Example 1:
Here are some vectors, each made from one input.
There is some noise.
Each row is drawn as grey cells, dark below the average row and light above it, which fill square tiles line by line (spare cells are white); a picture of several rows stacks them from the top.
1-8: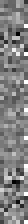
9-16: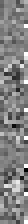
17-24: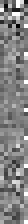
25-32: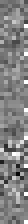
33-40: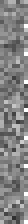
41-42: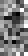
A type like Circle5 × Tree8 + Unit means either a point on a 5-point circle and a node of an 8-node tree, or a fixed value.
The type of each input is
Line5.
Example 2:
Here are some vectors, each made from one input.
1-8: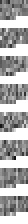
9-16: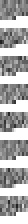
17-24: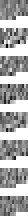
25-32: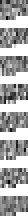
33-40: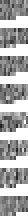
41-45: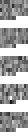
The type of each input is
Line8.
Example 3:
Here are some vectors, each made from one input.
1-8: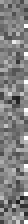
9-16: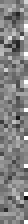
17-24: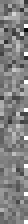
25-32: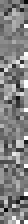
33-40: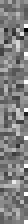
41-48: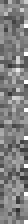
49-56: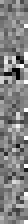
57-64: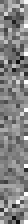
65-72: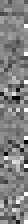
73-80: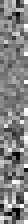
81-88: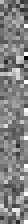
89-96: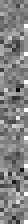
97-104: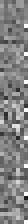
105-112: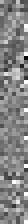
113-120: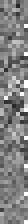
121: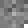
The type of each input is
Circle11.
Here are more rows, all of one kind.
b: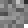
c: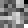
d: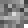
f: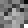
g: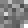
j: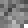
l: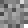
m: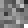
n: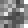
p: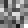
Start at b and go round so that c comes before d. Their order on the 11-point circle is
b, c, l, d, f, j, g, n, p, m.
